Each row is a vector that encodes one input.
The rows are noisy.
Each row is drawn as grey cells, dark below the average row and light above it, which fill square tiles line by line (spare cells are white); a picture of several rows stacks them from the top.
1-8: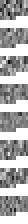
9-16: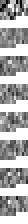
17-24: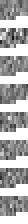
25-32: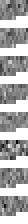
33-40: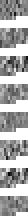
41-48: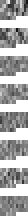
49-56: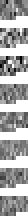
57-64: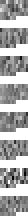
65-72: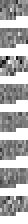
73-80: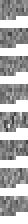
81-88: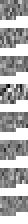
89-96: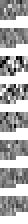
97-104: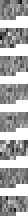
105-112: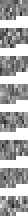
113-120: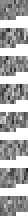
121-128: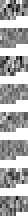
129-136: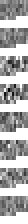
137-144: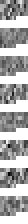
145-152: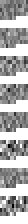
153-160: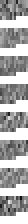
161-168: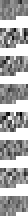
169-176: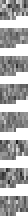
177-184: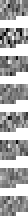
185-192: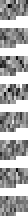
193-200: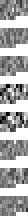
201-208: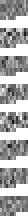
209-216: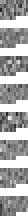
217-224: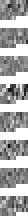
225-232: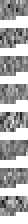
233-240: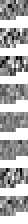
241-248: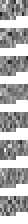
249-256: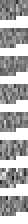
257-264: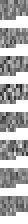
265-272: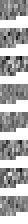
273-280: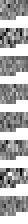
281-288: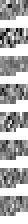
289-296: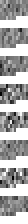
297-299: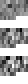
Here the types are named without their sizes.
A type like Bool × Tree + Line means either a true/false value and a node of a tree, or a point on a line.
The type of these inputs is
(Bool × Bool × Bool × Bool + Label) × Label.
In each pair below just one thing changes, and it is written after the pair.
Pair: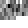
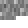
the label
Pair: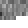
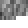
one of the four true/false values
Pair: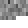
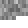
one of the four true/false values
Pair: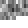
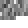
one of the four true/false values
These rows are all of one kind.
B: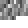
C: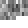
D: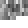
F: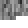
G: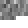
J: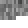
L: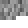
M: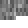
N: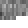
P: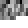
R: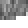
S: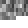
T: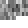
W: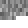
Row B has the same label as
C, D, G and T.
